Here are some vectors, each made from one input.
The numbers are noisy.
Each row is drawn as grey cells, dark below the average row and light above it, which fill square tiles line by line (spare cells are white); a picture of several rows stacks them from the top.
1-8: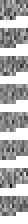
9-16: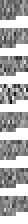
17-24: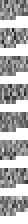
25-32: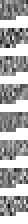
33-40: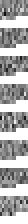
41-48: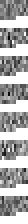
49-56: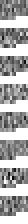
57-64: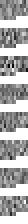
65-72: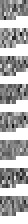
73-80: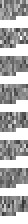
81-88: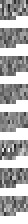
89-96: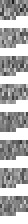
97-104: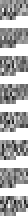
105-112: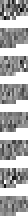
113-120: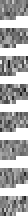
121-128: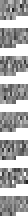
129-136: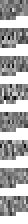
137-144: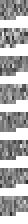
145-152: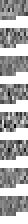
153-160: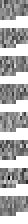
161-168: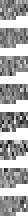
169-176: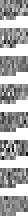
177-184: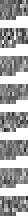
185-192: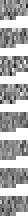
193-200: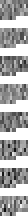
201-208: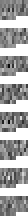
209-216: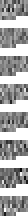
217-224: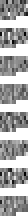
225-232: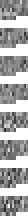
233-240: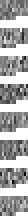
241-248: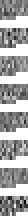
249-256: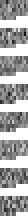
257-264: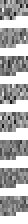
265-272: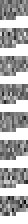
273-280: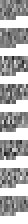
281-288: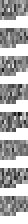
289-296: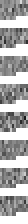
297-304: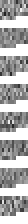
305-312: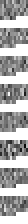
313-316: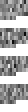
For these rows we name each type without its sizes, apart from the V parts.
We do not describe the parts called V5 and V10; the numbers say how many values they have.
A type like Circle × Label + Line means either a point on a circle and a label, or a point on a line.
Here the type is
Bool × (Line + V10) + (Circle + Unit) × V5.
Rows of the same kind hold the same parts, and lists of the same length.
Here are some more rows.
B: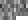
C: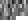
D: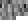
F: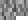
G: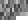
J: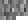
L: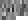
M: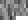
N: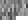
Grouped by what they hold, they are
B, D, F
C, G, M, N
J
L

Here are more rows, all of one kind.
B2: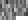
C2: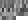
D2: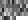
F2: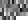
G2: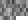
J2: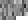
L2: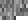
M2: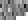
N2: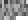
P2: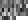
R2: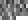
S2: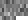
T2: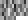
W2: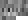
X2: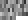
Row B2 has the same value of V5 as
D2, G2, P2 and X2.
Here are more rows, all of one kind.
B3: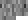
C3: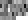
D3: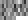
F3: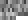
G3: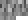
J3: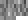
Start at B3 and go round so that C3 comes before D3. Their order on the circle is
B3, C3, J3, G3, D3, F3.
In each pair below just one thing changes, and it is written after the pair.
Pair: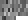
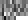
the place on the circle
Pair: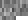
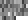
the value of V5
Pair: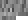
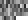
the value of V5
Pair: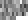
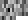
the value of V5
